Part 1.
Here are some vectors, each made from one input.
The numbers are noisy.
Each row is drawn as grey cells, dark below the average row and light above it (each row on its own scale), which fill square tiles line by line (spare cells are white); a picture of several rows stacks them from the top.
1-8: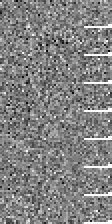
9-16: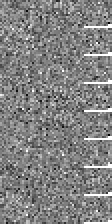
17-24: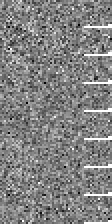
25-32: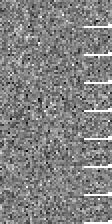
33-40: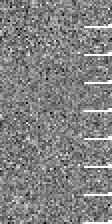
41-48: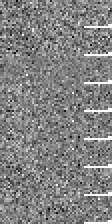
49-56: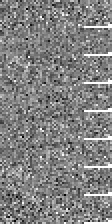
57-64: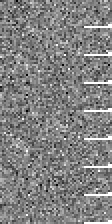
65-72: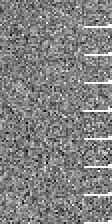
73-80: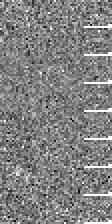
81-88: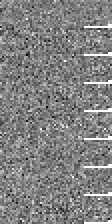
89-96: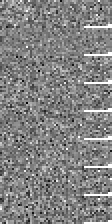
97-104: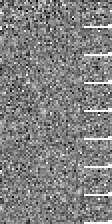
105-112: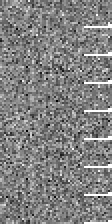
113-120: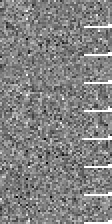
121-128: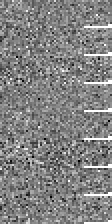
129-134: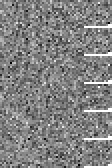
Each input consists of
a point on each of two 10-point circles and a true/false value.
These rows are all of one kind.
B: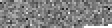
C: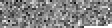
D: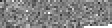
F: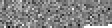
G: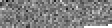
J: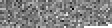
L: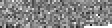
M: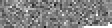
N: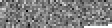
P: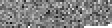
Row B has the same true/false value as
G, J, M and N.
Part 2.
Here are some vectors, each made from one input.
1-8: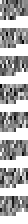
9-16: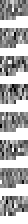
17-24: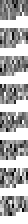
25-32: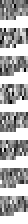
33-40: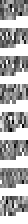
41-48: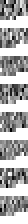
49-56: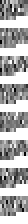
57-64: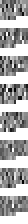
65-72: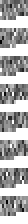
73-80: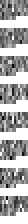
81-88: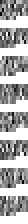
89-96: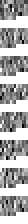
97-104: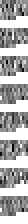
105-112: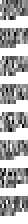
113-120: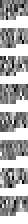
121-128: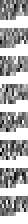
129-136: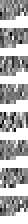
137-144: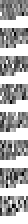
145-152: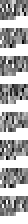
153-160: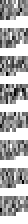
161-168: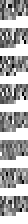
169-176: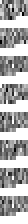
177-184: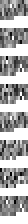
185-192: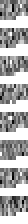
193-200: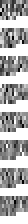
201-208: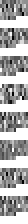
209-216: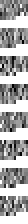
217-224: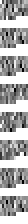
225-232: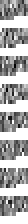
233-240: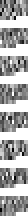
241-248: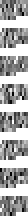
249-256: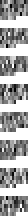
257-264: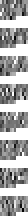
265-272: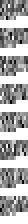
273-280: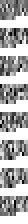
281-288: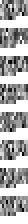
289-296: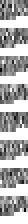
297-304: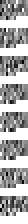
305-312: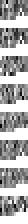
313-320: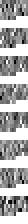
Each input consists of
three true/false values, together with a list of up to two points on a 5-point line.
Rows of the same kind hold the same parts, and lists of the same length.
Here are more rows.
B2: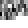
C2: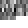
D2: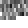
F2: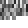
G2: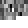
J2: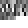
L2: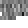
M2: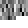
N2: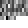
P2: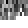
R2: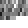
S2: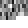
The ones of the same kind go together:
B2, C2, G2, N2, P2, R2
D2, L2, M2
F2, J2, S2

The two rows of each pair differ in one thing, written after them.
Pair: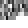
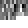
one of the three true/false values
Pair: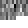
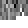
one of the three true/false values
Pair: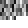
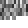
the place on the 5-point line in item 1 of the list
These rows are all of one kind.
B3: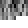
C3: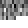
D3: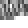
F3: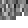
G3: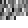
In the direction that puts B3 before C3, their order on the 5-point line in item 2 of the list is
D3, B3, C3, G3, F3.
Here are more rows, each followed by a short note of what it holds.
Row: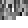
three true/false values, together with a list of two items
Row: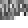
three true/false values, together with a list of two items
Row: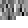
three true/false values, together with the empty list
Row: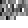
three true/false values, together with a list of one item
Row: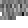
three true/false values, together with the empty list
